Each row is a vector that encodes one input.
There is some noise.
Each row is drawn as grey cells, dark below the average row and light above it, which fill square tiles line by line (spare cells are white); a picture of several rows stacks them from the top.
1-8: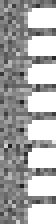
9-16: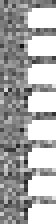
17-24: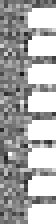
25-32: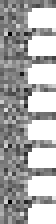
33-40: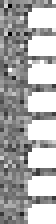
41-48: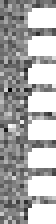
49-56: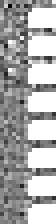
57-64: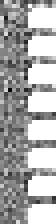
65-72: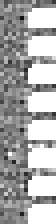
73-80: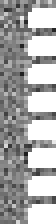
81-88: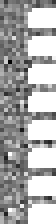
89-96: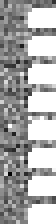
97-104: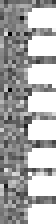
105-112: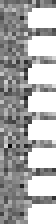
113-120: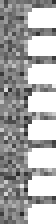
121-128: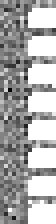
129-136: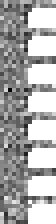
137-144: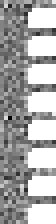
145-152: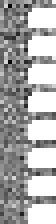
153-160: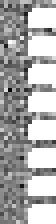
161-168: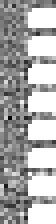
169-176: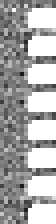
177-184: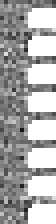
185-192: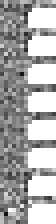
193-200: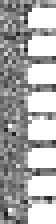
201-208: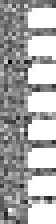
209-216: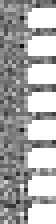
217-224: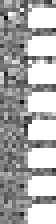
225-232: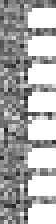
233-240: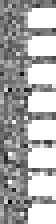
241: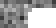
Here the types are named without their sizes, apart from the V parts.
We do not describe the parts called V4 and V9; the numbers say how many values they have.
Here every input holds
either a label, a true/false value and a value of V9, or a point on a line, or a value of V4.
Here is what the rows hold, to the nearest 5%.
About 55% of them hold a label, a true/false value and a value of V9. About 35% of them hold a point on a line. The rest hold a value of V4.
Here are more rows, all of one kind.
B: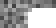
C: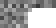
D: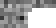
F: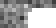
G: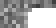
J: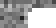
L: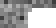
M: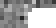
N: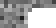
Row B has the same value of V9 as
D, J and N.
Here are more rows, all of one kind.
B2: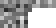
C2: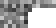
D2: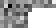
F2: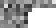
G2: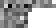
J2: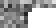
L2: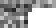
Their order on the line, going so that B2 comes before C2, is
B2, L2, C2, J2, F2, G2, D2.
